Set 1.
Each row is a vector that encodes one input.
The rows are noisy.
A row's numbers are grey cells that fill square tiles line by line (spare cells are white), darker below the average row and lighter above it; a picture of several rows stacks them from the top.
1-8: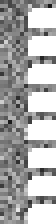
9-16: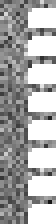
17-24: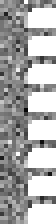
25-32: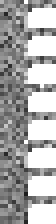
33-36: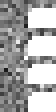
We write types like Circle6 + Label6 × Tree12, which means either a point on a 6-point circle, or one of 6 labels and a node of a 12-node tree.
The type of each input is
Line4 + Line5.
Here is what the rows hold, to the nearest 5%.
About 45% of them hold a point on a 4-point line. The rest hold a point on a 5-point line.
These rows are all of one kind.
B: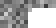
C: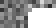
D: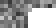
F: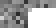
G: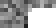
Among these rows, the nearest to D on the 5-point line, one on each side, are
C and G.
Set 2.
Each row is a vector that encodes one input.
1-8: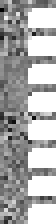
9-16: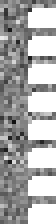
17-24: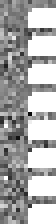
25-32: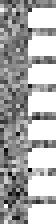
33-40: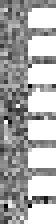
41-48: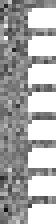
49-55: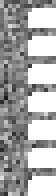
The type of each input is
Bool × Bool × Bool × Bool × Line4.
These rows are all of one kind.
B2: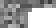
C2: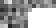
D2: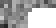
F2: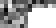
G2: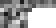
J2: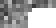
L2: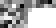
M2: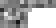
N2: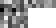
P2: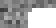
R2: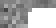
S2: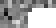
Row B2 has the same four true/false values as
C2, G2 and P2.
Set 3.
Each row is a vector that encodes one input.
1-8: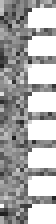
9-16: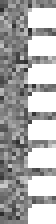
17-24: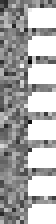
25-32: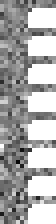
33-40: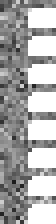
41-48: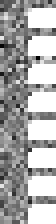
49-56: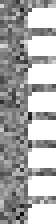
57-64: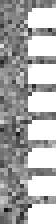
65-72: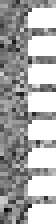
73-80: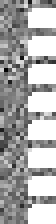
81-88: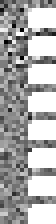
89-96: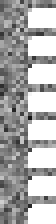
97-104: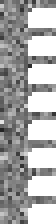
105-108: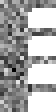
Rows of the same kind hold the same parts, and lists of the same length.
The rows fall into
2 kinds.
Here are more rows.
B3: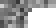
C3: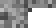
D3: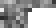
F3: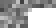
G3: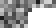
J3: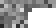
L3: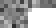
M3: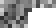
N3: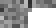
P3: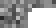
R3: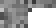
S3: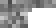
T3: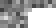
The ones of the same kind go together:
B3, C3, D3, G3, J3, M3, P3, R3
F3, L3, N3, S3, T3

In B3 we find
three true/false values.
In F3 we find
a point on a 9-point line.
